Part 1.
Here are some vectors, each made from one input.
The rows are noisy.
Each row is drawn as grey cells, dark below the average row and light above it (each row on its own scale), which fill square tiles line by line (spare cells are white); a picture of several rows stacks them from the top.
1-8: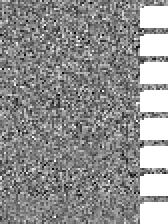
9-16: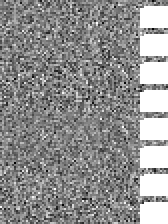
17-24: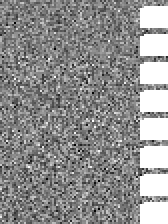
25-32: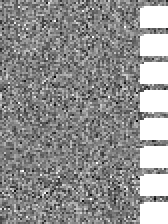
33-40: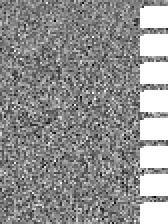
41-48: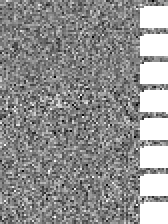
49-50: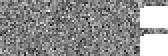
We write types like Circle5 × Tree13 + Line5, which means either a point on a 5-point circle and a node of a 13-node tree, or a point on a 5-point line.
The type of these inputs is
Line6.
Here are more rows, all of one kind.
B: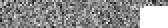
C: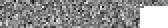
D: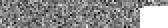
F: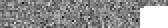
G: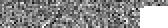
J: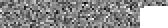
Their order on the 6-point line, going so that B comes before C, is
F, B, C, J, D, G.
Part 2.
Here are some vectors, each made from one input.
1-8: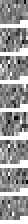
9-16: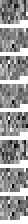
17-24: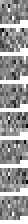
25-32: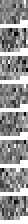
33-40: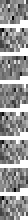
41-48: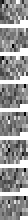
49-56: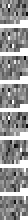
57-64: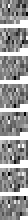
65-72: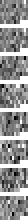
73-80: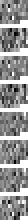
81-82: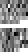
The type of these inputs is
Circle14 + Unit.
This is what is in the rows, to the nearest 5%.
About 90% of them hold a point on a 14-point circle. The rest hold a fixed value.
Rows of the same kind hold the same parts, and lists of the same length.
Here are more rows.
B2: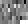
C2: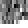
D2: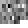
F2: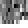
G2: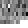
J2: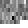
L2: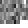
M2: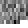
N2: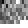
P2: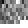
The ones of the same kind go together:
B2, C2, D2, F2, G2, J2, L2, M2
N2, P2

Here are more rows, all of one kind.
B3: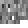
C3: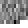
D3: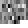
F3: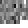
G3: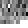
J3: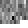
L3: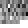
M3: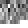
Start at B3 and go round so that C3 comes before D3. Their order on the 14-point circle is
B3, G3, L3, M3, J3, F3, C3, D3.
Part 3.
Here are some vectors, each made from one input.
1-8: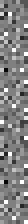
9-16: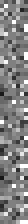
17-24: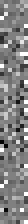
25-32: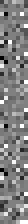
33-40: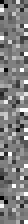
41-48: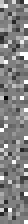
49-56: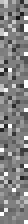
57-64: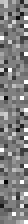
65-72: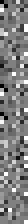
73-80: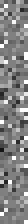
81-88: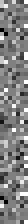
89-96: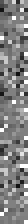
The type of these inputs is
Label10.
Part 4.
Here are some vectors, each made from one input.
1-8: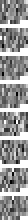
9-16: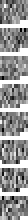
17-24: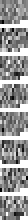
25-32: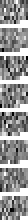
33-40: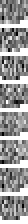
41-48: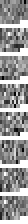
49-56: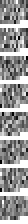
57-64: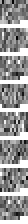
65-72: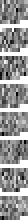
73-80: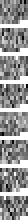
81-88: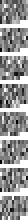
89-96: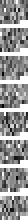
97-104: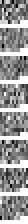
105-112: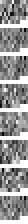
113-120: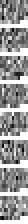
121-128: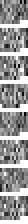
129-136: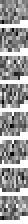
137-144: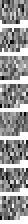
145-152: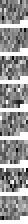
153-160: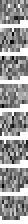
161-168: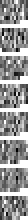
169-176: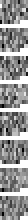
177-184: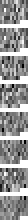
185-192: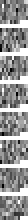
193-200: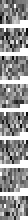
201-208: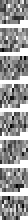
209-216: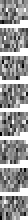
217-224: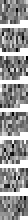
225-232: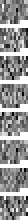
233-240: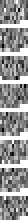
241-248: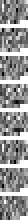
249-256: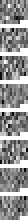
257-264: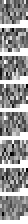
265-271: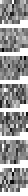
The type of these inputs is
Label12.
